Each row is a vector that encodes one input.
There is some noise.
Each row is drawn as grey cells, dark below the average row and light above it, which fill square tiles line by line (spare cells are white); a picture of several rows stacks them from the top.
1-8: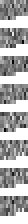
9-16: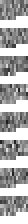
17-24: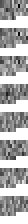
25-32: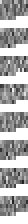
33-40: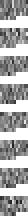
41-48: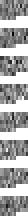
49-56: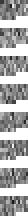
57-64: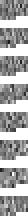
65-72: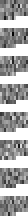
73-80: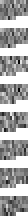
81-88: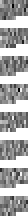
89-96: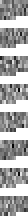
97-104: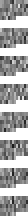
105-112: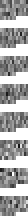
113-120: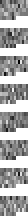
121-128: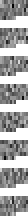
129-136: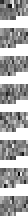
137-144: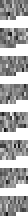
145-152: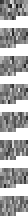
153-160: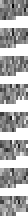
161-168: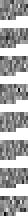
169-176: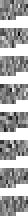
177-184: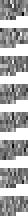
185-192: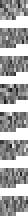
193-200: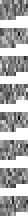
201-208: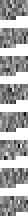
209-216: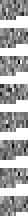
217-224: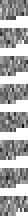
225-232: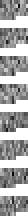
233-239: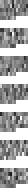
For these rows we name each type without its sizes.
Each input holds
a label, together with either a point on a circle, or a fixed value.
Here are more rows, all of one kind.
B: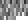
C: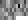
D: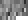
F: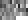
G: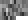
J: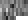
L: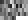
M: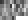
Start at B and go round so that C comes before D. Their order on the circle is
B, F, C, M, L, G, J, D.
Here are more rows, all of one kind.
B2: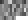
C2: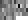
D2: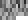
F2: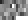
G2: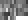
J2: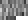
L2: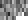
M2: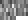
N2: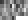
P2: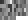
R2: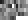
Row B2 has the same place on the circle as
F2 and N2.
